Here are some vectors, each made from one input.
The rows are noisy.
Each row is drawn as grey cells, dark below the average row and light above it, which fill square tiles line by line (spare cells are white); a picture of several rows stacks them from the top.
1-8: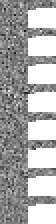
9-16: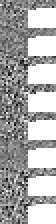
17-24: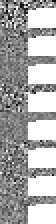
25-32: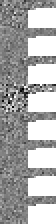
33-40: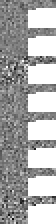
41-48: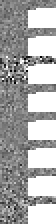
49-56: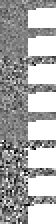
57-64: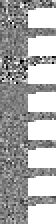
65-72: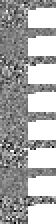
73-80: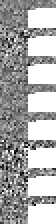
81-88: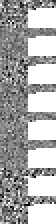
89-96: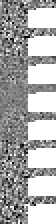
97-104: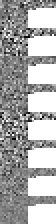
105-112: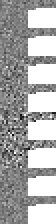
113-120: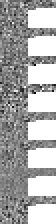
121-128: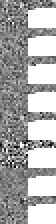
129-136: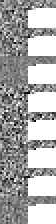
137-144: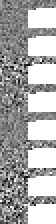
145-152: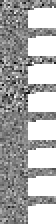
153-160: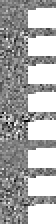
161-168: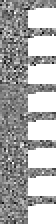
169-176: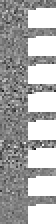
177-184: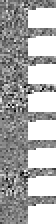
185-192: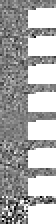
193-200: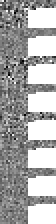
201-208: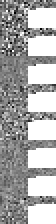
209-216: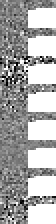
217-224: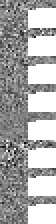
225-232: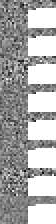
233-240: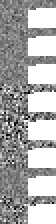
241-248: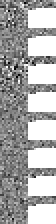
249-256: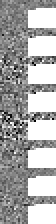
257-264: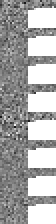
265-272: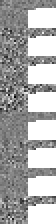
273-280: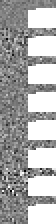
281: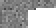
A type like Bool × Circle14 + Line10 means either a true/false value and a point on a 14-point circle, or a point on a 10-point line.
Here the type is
Circle17 + (Circle18 + Unit) × Line18.
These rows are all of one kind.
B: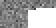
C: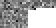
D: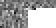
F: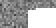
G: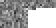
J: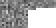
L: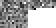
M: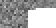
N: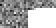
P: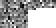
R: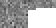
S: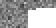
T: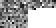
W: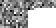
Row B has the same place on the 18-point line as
G, M, S and T.
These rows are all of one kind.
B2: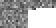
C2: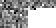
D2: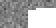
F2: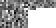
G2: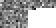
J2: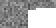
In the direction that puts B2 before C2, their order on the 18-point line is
G2, B2, F2, C2, D2, J2.
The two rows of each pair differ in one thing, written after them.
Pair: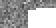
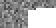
the place on the 18-point circle
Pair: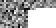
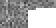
the place on the 18-point circle
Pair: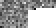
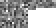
the place on the 18-point circle
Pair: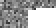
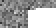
the place on the 18-point circle
